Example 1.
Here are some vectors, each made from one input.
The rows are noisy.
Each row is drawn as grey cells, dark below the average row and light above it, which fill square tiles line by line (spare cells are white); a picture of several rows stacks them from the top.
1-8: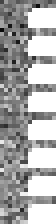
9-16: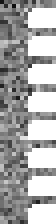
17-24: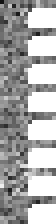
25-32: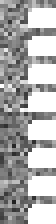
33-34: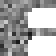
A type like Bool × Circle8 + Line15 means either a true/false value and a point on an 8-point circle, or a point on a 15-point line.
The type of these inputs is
Line8.
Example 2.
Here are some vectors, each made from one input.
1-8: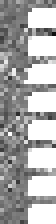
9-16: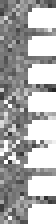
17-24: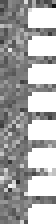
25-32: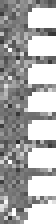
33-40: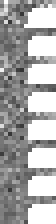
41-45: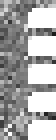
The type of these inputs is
Tree9 + Unit.
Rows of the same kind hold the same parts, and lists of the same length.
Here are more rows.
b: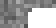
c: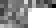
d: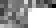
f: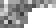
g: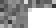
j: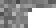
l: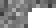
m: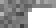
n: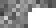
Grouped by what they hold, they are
b, f, j, l, m, n
c, d, g

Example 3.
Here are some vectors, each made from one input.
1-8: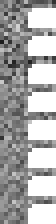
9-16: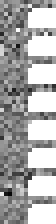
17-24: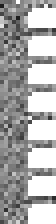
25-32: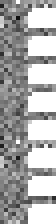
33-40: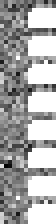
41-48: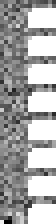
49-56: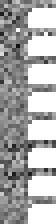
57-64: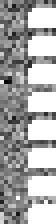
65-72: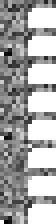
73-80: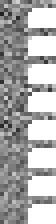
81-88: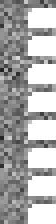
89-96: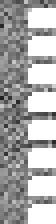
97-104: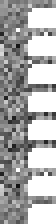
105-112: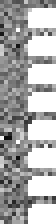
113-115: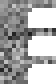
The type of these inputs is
Line8.
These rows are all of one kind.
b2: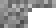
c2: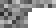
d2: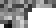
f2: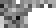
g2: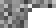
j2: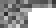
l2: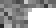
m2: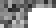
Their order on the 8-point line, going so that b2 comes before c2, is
d2, m2, j2, l2, b2, g2, c2, f2.
